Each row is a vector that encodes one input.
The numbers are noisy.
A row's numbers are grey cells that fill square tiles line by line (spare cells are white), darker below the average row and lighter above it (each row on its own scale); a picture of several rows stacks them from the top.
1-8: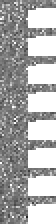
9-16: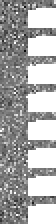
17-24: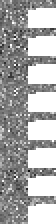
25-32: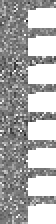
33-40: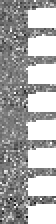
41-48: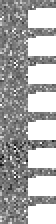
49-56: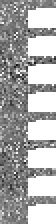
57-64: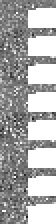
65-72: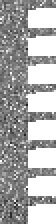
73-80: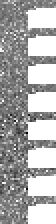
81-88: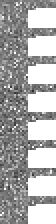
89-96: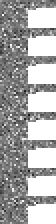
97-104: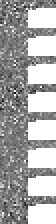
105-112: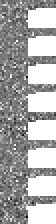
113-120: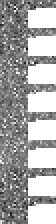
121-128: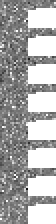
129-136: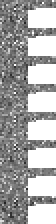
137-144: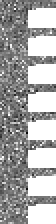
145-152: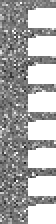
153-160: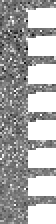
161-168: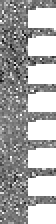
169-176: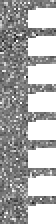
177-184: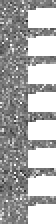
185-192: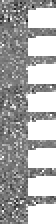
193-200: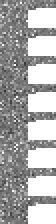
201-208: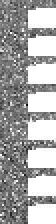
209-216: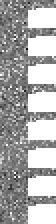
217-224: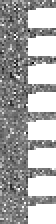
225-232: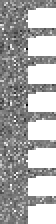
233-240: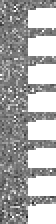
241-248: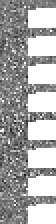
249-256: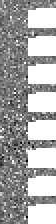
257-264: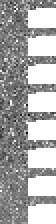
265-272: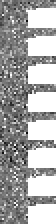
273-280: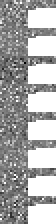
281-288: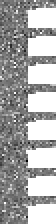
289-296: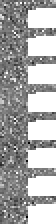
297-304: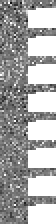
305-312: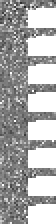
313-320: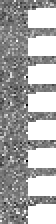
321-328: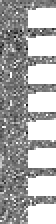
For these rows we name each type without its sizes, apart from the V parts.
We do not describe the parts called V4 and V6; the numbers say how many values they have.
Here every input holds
either a fixed value, or a label and a value of V6, or a node of a tree, or a true/false value and a value of V4.
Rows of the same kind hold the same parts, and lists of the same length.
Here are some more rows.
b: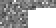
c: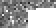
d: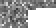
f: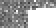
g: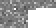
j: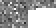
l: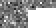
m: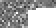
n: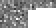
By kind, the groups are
b, f
c, l, n
d, m
g, j

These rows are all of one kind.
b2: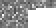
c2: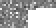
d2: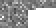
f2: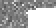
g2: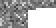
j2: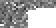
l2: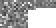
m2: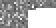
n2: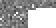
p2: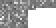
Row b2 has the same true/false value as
d2 and j2.
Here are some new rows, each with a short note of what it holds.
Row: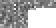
a label and a value of V6
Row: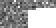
a fixed value
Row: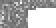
a label and a value of V6
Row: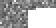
a fixed value
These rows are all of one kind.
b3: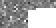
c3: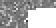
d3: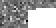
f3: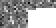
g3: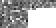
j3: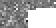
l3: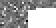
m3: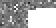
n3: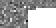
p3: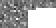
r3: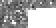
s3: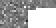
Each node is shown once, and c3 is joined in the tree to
s3.
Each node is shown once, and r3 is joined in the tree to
j3.
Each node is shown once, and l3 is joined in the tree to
d3 and m3.
